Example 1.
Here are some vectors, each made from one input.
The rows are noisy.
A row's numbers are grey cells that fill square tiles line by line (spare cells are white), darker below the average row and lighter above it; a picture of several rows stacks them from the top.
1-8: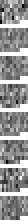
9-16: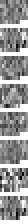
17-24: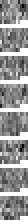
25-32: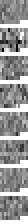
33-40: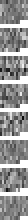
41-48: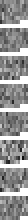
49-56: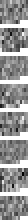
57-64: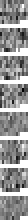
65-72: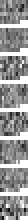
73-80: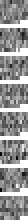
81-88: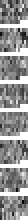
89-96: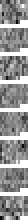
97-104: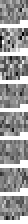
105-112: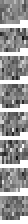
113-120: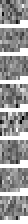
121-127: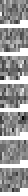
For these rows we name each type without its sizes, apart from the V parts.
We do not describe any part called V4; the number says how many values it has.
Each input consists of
either a label and a value of V4, or a node of a tree.
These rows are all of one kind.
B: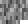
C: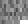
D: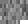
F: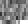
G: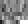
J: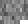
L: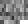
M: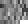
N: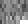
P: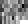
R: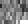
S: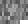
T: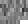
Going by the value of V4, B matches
G and T.
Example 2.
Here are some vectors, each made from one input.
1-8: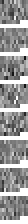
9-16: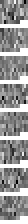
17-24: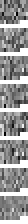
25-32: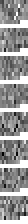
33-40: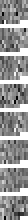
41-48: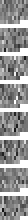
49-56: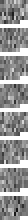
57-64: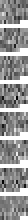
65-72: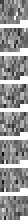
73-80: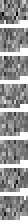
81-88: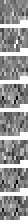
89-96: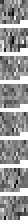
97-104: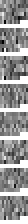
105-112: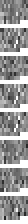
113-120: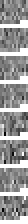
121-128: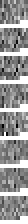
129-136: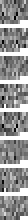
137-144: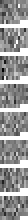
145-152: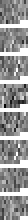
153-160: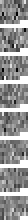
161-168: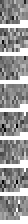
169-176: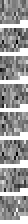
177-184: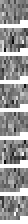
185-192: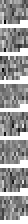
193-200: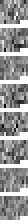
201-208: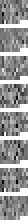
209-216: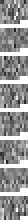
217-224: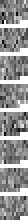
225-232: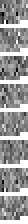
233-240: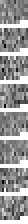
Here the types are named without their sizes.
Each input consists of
a point on a line and a true/false value, together with either a point on a circle, or a fixed value.
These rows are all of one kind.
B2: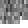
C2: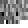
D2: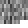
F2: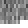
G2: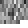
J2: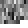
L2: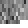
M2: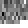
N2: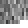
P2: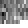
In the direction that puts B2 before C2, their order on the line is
J2, G2, D2, L2, B2, F2, N2, P2, M2, C2.
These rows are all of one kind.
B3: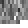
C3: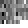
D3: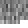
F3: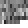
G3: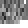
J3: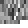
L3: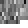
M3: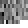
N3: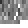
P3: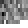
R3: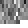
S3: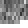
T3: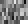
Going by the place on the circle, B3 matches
C3 and G3.
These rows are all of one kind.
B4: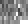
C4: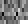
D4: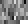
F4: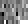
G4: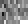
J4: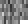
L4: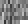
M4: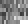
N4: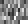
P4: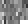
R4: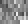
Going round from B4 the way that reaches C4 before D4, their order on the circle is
B4, M4, J4, L4, F4, C4, D4, P4, R4, G4, N4.
